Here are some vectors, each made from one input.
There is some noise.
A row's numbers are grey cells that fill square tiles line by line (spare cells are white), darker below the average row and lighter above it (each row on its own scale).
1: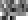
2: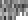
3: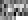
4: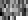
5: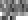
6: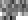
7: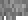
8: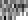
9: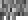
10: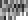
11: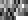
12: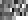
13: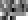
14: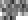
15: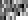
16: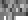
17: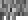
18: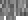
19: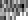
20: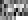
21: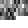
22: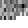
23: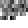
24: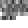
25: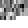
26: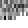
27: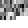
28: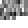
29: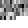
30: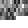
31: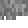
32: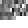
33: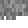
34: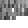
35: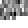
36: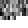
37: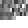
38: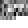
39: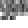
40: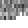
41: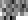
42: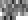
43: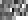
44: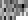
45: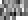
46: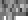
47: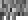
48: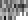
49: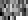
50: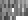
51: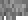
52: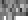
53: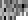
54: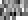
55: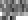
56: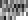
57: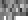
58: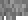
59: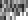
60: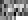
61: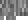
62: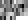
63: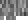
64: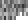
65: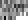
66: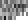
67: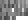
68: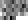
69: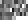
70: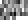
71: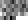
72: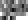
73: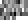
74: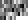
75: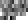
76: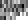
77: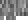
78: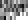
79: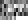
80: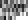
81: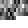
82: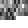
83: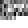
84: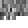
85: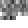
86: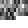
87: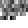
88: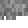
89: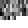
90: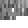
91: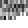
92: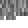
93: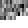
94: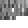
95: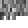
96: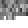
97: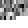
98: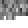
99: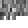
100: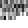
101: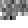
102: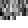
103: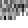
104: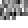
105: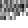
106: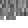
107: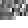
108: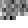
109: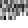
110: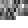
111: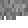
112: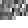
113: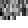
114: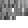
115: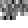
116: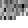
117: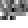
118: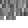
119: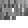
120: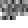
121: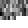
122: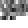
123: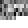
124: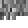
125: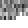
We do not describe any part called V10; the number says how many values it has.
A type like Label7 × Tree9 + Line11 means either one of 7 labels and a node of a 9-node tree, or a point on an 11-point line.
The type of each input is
Bool × Line7 + V10.
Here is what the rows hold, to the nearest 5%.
About 45% of them hold a point on a 7-point line and a true/false value. The rest hold a value of V10.
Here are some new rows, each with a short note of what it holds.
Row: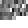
a value of V10
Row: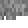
a value of V10
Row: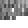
a value of V10
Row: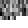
a value of V10
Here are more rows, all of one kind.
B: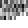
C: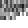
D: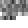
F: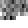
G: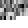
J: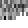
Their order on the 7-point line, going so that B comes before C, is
F, D, J, B, C, G.
